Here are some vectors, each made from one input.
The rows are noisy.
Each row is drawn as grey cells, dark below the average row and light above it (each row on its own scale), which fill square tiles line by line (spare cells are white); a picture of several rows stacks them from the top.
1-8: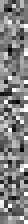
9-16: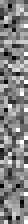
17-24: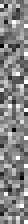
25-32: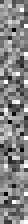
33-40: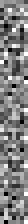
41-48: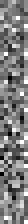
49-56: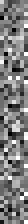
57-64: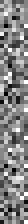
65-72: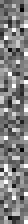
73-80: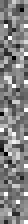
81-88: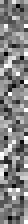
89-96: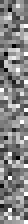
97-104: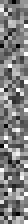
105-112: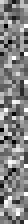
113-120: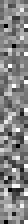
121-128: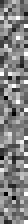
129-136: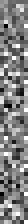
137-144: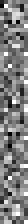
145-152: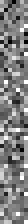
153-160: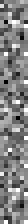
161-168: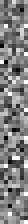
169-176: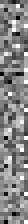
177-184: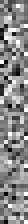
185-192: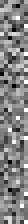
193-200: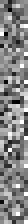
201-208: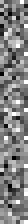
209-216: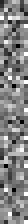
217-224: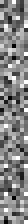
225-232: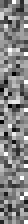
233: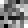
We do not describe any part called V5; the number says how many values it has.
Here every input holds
a list of up to two items, each a point on a 6-point line and a value of V5.
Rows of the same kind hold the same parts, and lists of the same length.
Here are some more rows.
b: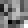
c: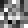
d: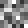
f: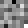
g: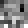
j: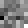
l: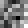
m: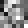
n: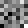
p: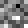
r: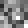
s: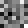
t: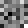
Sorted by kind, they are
b, c, d, g, m, p, r
f, j, l
n, s, t

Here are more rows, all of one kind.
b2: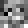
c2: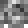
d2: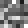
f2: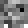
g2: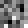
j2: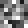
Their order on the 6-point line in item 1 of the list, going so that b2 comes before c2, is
j2, d2, b2, g2, c2, f2.
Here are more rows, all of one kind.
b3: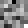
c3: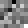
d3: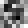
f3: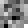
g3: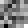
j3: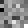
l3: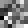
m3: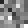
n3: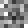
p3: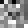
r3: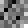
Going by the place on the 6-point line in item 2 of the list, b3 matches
m3 and r3.
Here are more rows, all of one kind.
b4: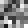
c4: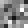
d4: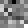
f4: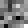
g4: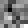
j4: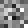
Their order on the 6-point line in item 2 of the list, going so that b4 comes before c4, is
d4, f4, b4, j4, g4, c4.
